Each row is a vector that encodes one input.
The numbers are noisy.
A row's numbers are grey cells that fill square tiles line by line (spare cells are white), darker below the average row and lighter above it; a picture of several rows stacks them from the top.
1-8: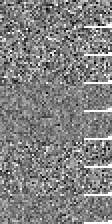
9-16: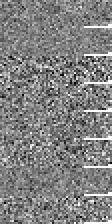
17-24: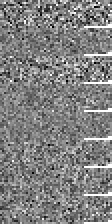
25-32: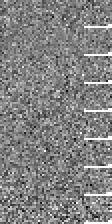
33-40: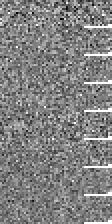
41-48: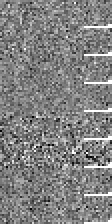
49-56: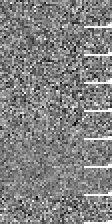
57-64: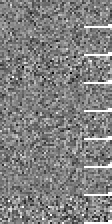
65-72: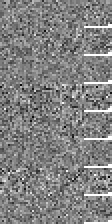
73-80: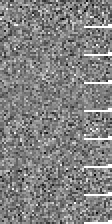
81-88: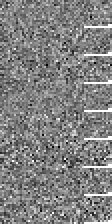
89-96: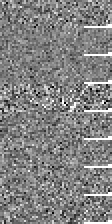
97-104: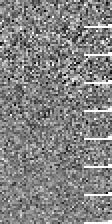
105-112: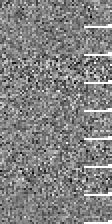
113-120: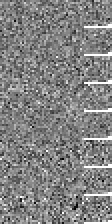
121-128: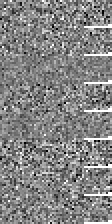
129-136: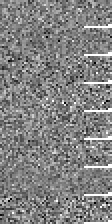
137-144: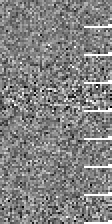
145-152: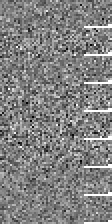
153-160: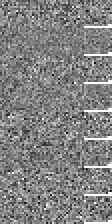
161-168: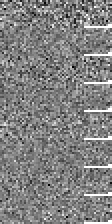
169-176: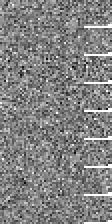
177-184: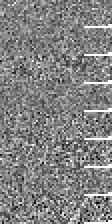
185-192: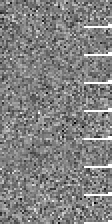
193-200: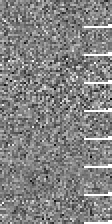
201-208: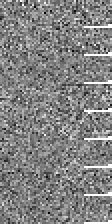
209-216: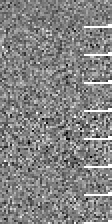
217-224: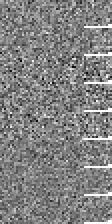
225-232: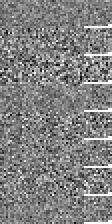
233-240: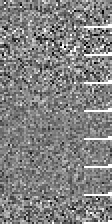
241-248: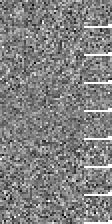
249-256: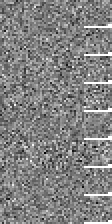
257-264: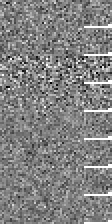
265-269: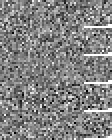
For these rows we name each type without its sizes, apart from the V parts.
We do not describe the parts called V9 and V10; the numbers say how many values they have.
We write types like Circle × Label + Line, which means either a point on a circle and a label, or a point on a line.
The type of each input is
(Circle + Unit) × Label + V9 × V10.
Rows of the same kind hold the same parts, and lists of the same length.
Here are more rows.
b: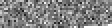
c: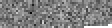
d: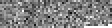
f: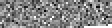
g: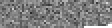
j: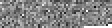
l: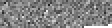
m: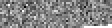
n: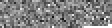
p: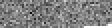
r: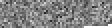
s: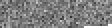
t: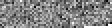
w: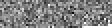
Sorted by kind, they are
b, f, j, m, r, t
c, d, g, p
l, n, s, w

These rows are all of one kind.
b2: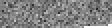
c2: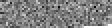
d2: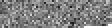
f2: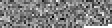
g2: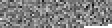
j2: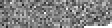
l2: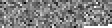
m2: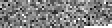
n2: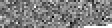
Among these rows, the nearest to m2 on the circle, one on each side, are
c2 and j2.
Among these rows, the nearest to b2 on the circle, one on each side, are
d2 and g2.
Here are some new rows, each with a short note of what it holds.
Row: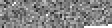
a value of V9 and a value of V10
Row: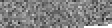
a point on a circle and a label
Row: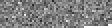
a point on a circle and a label
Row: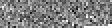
a label
